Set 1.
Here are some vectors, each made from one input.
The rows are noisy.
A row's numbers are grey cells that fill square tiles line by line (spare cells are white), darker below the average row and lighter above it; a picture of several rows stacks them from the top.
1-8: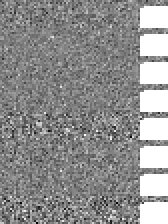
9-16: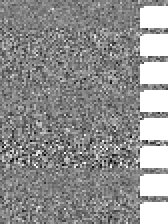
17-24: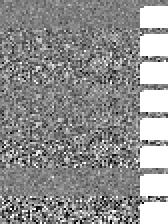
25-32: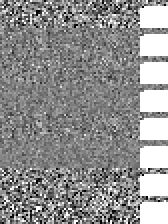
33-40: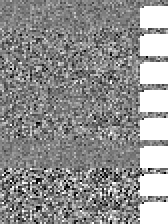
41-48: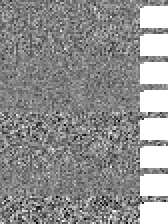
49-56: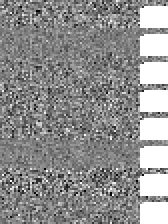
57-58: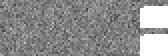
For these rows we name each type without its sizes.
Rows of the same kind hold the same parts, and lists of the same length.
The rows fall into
2 kinds.
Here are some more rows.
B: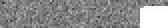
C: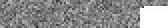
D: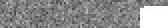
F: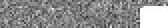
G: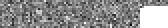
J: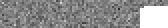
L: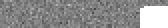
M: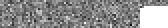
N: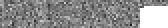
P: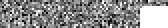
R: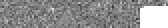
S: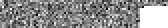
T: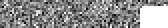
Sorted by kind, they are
B, C, D, F, J, L, P, R, T
G, M, N, S

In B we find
a node of a tree.
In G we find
a fixed value.
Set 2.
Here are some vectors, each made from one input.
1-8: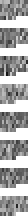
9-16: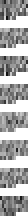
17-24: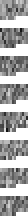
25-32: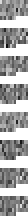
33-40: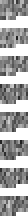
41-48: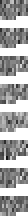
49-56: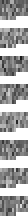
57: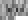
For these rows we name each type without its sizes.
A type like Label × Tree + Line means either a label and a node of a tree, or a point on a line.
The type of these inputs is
Line.
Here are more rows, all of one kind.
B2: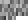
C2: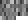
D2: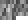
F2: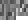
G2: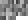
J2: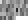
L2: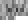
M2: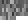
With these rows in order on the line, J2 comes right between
B2 and L2.
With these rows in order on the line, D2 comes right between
G2 and M2.
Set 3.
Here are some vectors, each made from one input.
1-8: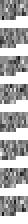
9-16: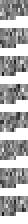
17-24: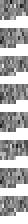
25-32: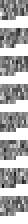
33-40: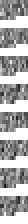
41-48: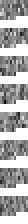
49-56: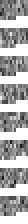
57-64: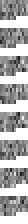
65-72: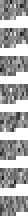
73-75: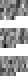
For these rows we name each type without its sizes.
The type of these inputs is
Bool × Bool × Bool × Bool.
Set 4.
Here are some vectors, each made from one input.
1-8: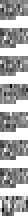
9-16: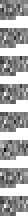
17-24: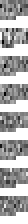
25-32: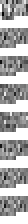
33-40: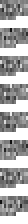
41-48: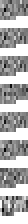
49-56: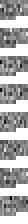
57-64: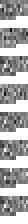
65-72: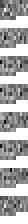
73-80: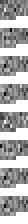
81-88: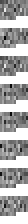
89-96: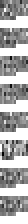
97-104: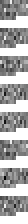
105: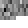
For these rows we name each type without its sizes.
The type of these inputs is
Bool × Bool × Bool + Unit.
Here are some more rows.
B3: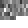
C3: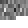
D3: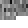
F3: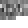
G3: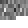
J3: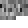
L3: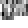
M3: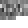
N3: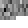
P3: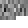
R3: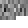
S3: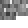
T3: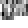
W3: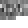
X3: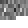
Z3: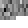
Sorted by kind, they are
B3, C3, D3, F3, G3, J3, M3, N3, P3, R3, S3, W3, X3, Z3
L3, T3

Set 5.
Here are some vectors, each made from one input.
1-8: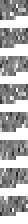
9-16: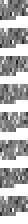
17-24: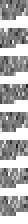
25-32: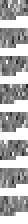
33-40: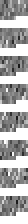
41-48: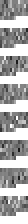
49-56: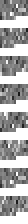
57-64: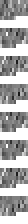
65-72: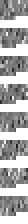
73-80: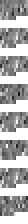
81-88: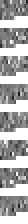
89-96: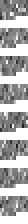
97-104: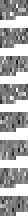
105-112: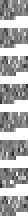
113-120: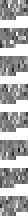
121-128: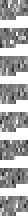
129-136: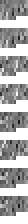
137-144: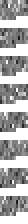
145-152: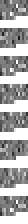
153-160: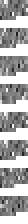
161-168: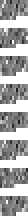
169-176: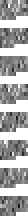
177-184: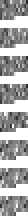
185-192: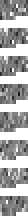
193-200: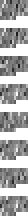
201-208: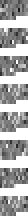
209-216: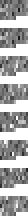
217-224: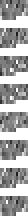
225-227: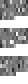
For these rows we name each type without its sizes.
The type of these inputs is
Line.
